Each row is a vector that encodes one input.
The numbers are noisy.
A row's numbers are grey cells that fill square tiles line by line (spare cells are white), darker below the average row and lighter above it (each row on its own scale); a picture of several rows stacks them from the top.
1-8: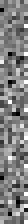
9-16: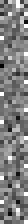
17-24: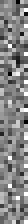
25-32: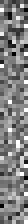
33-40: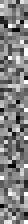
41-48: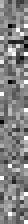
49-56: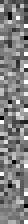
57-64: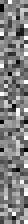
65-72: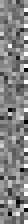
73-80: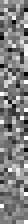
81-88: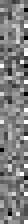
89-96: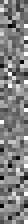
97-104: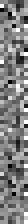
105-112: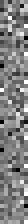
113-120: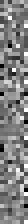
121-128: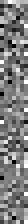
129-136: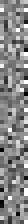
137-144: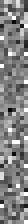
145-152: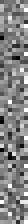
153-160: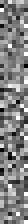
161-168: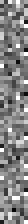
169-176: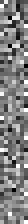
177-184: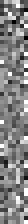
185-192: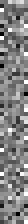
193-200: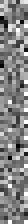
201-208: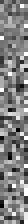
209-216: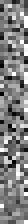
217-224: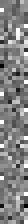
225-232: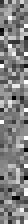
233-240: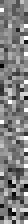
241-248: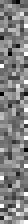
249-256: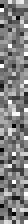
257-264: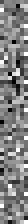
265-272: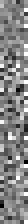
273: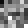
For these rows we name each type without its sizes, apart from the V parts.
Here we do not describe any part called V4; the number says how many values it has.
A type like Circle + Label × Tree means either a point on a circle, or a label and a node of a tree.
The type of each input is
Label × (Line + V4).
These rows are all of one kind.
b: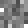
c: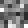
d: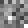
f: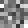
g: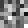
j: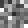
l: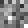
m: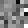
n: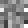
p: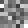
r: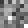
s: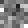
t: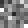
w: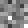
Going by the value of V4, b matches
c, m and n.
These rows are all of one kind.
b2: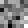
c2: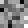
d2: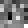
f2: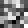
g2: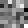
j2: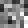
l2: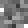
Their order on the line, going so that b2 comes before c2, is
g2, b2, c2, f2, j2, l2, d2.
